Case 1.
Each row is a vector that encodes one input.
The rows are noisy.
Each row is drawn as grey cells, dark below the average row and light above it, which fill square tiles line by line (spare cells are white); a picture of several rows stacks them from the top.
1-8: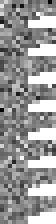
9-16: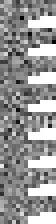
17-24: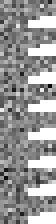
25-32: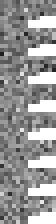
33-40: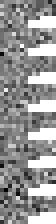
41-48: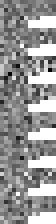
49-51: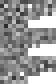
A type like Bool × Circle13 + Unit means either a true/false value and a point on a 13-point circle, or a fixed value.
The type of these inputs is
Label7 × Line5.
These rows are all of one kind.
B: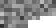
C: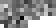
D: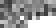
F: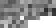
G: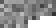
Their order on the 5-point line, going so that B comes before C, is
D, F, G, B, C.
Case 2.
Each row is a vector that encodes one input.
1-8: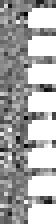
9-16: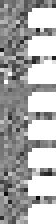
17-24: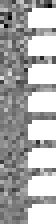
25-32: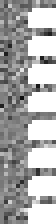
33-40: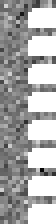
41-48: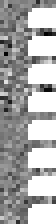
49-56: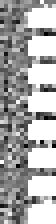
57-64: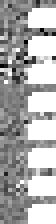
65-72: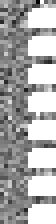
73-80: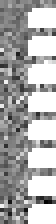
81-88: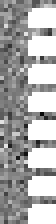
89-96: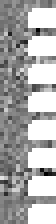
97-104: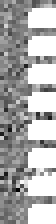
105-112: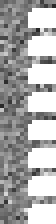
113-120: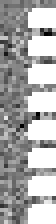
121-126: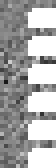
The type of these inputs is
Bool × (Circle11 + Unit).
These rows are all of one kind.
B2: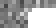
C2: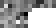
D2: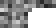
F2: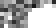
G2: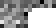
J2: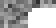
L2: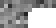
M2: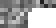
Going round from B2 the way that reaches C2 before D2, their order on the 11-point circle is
B2, L2, C2, M2, G2, F2, J2, D2.
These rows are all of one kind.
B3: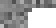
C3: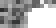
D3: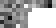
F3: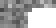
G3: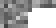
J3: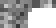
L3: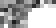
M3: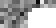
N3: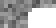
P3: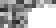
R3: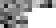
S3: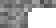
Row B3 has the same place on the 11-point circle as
G3, L3 and M3.
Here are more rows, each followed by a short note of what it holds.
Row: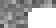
a point on an 11-point circle and a true/false value
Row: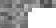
a point on an 11-point circle and a true/false value
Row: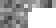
a true/false value
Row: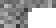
a true/false value
